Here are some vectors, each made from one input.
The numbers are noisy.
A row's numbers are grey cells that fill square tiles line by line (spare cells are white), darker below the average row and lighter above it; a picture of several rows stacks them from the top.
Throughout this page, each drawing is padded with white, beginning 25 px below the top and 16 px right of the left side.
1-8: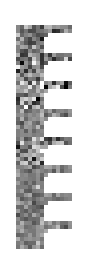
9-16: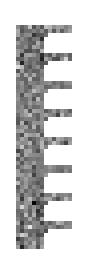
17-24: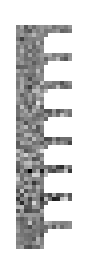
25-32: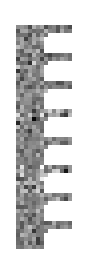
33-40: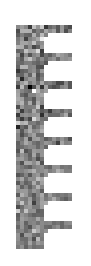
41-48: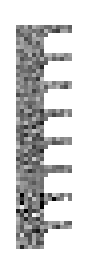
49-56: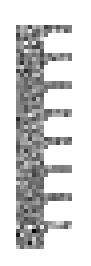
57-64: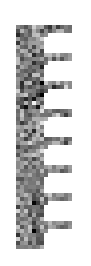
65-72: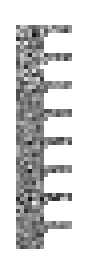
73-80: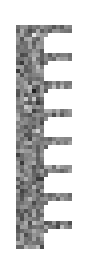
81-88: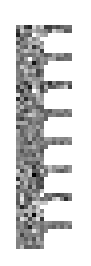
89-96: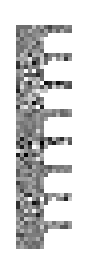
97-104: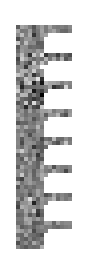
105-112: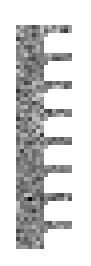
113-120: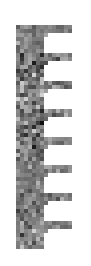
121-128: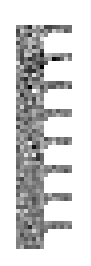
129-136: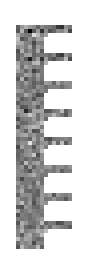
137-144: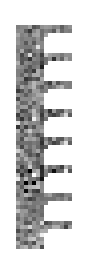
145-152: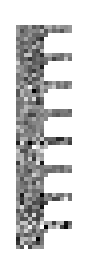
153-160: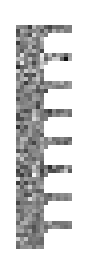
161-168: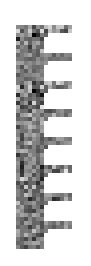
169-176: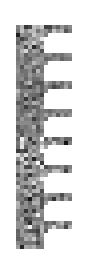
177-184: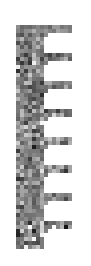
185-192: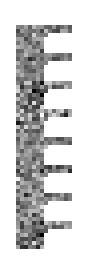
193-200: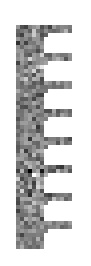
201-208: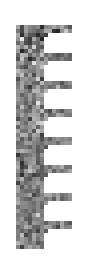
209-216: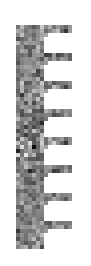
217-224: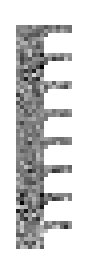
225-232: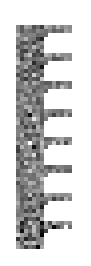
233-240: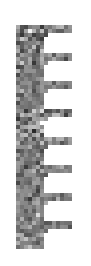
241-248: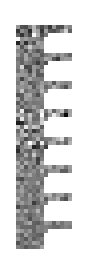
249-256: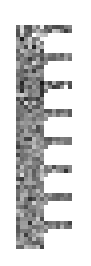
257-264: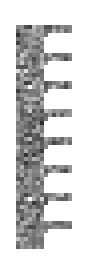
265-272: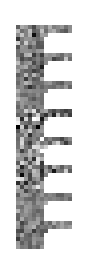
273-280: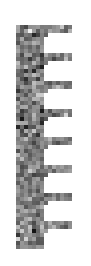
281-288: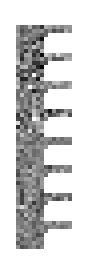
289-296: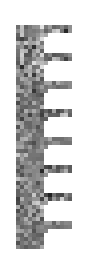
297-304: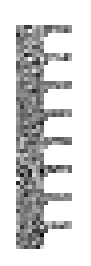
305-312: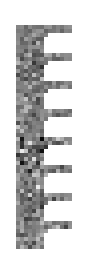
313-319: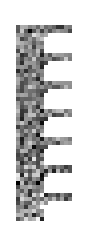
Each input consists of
a list of up to two points on a 9-point line.
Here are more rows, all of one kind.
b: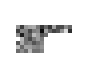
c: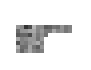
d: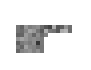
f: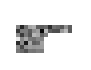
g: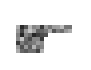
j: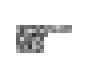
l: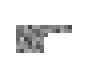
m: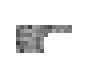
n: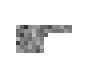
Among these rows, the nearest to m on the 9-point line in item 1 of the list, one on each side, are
c and f.
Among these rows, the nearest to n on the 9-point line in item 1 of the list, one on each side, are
c and g.
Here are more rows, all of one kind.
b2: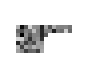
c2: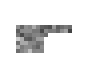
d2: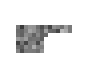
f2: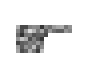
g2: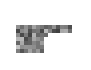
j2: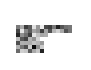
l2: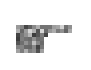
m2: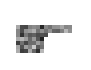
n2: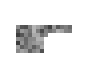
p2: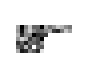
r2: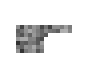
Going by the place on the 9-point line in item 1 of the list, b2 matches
j2 and n2.
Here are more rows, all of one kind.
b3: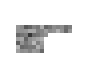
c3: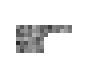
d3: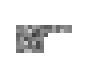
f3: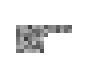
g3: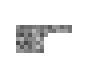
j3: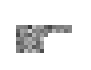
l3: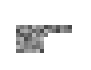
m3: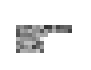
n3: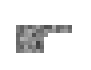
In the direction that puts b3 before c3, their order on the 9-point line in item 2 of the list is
m3, l3, b3, f3, j3, d3, c3, n3, g3.
